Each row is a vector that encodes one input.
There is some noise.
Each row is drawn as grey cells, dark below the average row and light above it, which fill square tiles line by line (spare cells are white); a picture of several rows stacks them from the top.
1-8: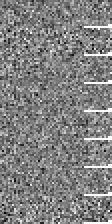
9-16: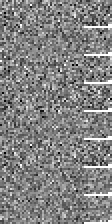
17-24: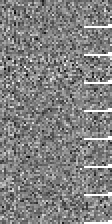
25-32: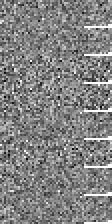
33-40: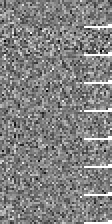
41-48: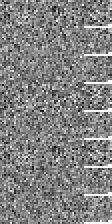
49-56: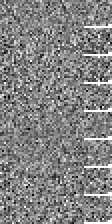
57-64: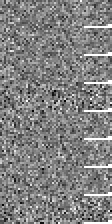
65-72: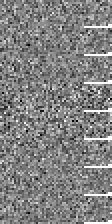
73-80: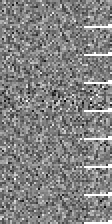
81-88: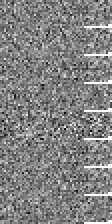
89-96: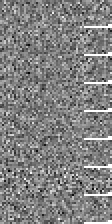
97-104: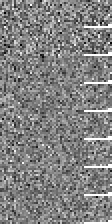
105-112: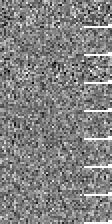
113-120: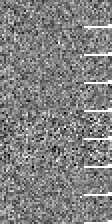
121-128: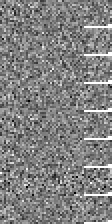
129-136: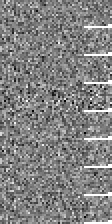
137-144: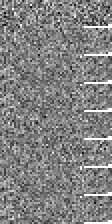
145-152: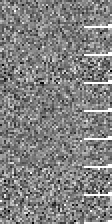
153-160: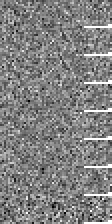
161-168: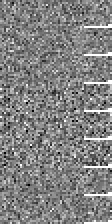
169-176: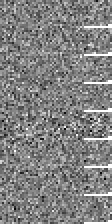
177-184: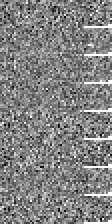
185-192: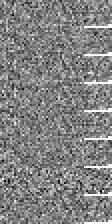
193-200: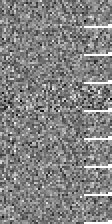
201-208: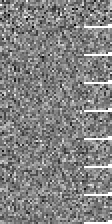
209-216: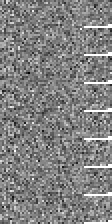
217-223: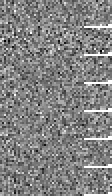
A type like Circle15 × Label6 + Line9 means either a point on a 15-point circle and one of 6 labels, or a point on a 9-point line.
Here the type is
Bool × Line8 + Circle11 + Label8 × Line5.
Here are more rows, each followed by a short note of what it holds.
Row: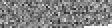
one of 8 labels and a point on a 5-point line
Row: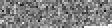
one of 8 labels and a point on a 5-point line
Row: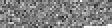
a point on an 8-point line and a true/false value
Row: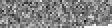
one of 8 labels and a point on a 5-point line
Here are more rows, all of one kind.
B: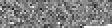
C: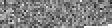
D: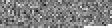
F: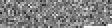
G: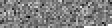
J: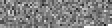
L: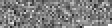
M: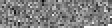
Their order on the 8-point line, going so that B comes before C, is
L, M, B, D, F, J, G, C.
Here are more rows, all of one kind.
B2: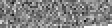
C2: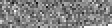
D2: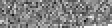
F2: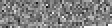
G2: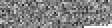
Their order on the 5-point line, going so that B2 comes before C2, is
F2, D2, B2, G2, C2.
